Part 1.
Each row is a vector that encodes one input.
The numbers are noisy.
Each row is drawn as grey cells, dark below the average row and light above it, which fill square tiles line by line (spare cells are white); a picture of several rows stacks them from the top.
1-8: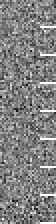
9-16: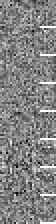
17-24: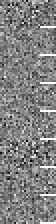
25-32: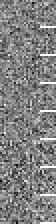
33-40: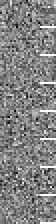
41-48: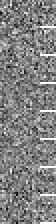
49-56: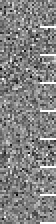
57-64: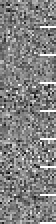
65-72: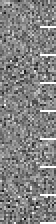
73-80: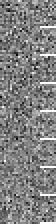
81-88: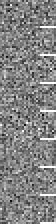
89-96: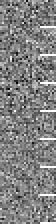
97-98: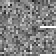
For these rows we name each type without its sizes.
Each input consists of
either a point on a circle, or a point on a line and a true/false value.
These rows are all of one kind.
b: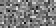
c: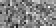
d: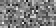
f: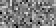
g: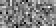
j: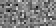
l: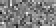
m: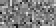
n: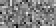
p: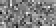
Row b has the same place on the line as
f, g, m and n.
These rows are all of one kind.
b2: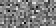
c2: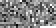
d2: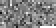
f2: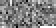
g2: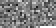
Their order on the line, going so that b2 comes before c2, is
f2, b2, d2, g2, c2.
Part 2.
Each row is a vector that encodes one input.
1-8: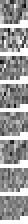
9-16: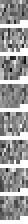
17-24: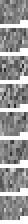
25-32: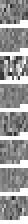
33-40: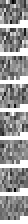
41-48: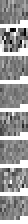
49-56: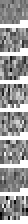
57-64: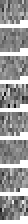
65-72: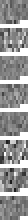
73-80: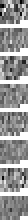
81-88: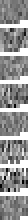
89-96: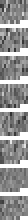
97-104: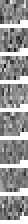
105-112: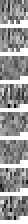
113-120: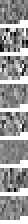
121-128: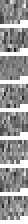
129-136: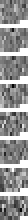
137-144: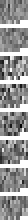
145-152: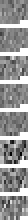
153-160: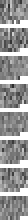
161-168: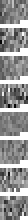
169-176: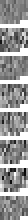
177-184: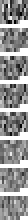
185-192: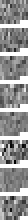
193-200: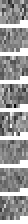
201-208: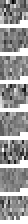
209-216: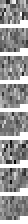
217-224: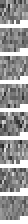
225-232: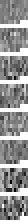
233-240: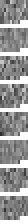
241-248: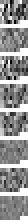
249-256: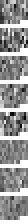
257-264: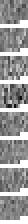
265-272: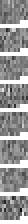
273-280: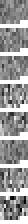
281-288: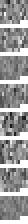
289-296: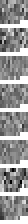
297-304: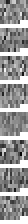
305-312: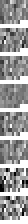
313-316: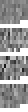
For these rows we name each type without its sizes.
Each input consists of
a point on a circle, together with either a label, or a point on a line.
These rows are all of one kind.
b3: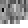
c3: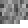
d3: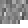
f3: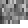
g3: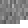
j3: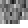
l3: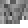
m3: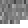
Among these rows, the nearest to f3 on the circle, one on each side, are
d3 and l3.
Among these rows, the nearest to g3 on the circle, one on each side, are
b3 and l3.
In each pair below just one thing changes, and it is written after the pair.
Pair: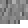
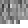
the label
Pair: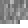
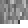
the label
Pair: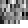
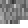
the place on the circle
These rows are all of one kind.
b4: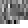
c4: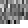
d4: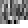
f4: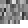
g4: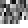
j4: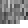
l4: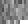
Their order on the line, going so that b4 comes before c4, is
j4, d4, l4, f4, b4, g4, c4.
